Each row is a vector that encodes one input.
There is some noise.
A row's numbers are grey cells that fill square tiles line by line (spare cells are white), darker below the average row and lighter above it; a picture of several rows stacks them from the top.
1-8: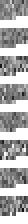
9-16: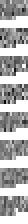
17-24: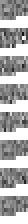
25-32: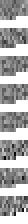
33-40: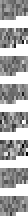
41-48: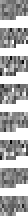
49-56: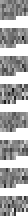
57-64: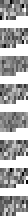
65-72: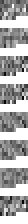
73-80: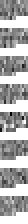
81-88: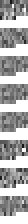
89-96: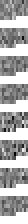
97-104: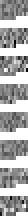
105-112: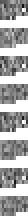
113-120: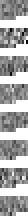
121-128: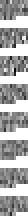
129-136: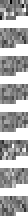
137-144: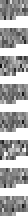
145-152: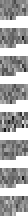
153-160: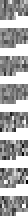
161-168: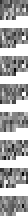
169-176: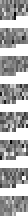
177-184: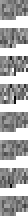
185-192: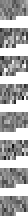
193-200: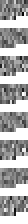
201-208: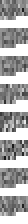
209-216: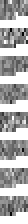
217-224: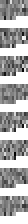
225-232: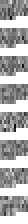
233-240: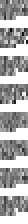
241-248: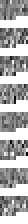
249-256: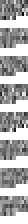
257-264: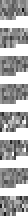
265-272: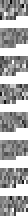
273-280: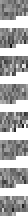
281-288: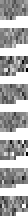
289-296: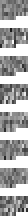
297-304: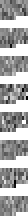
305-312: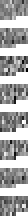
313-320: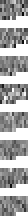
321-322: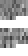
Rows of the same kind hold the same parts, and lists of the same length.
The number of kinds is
2.
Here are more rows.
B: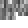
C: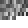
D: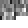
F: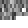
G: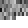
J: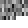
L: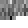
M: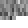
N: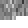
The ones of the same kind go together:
B, L, M, N
C, D, F, G, J

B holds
a node of an 11-node tree.
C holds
a point on a 4-point line, a point on a 5-point line and a true/false value.
